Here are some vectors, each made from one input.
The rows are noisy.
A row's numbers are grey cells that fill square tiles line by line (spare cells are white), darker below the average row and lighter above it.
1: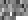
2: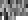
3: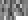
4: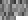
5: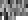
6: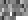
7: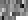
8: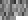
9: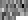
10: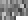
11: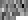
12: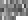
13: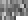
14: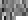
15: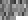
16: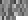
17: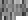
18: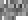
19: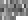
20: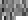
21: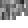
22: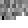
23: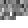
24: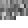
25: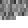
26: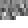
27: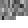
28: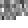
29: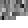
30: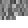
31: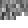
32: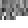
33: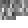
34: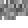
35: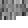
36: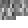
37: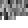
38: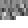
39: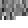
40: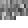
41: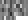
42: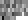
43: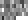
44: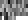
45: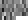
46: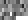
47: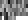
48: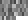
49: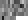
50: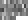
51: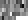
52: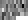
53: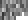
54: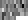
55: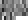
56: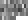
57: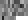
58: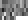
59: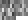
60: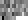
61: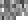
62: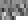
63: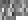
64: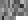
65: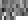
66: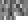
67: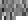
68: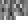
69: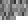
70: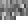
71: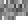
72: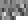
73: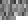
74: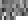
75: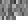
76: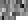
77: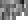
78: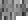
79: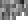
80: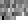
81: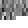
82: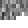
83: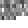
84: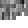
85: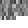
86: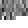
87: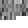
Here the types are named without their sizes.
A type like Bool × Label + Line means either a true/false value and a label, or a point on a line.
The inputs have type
Circle + Tree + Unit.
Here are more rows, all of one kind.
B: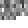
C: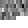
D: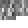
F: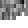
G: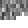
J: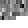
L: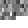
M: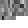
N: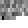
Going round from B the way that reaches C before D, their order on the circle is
B, F, G, C, J, L, M, D, N.
